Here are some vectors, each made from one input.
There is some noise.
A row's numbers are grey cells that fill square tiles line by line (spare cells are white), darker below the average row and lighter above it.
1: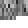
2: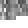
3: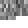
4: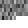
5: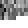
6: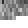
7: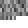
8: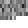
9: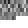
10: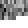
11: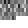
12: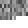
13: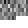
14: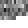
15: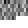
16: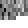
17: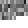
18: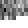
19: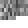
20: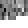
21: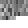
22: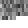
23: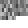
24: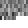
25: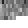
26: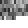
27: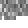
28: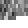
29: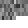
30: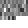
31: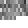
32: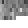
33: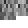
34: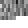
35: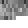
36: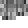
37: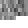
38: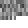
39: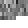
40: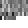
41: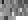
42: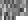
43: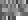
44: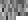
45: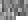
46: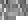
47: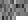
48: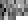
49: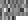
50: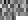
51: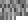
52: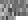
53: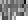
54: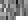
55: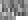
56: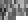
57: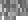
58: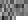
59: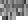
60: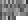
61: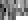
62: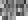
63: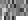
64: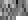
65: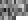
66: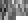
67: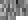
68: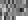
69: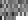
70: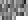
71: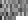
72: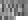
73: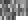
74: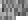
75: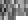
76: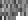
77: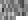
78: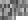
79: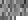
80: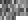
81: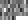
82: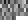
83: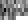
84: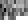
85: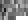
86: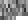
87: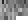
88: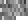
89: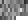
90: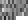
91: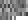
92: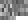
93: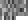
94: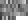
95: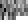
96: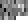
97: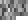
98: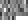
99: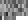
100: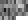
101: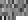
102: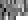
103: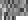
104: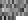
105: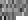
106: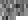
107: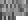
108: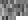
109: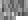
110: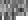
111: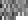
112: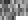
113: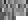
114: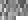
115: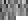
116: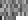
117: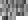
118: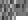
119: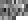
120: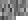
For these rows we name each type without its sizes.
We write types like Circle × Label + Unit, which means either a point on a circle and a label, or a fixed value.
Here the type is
Bool × (Label + Line).
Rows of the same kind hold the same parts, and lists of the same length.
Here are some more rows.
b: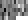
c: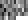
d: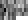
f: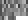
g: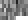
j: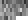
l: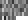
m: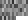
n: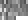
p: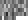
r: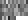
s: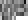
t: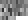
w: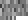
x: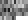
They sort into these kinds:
b, c, d, f, l, m, p, r, x
g, j, n, s, t, w

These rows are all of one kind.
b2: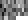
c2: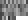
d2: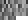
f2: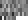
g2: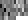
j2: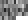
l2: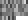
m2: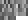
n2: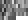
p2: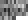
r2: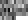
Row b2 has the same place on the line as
g2, j2 and p2.
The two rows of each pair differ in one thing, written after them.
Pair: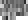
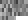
the label
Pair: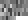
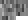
the label
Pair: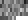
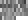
the label
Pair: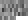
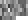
the true/false value
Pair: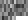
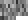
the label
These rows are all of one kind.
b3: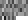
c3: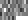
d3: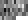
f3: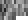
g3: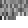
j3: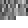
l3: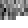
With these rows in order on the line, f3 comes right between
j3 and l3.
